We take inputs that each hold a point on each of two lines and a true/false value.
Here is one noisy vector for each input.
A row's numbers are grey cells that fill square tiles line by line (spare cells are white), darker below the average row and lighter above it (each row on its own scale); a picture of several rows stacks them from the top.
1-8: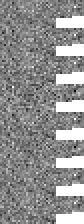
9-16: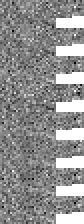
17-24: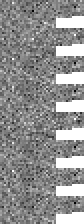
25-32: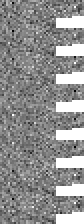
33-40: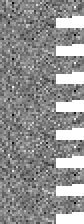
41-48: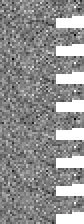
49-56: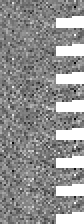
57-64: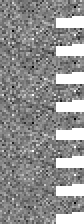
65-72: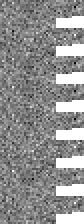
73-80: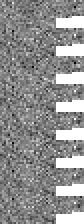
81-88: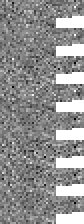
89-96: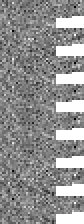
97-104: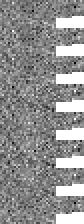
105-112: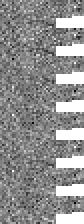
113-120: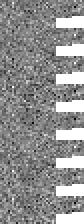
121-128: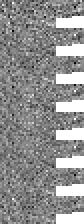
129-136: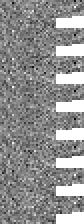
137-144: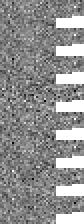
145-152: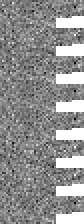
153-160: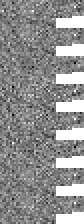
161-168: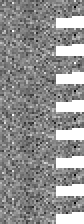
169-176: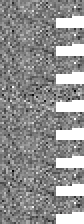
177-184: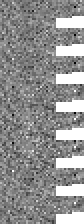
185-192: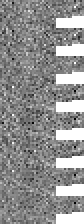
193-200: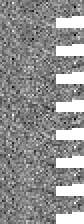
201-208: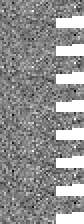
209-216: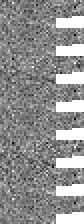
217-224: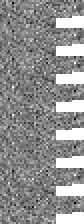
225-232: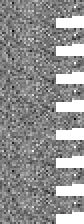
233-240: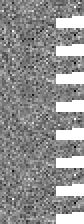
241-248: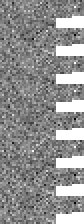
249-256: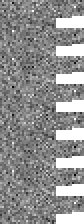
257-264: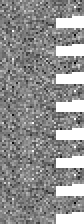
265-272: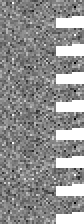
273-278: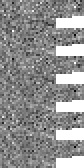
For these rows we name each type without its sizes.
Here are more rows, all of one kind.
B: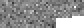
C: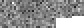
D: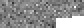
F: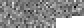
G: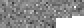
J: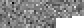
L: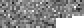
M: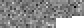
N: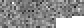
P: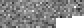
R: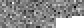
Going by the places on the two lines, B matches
C, D, G and N.
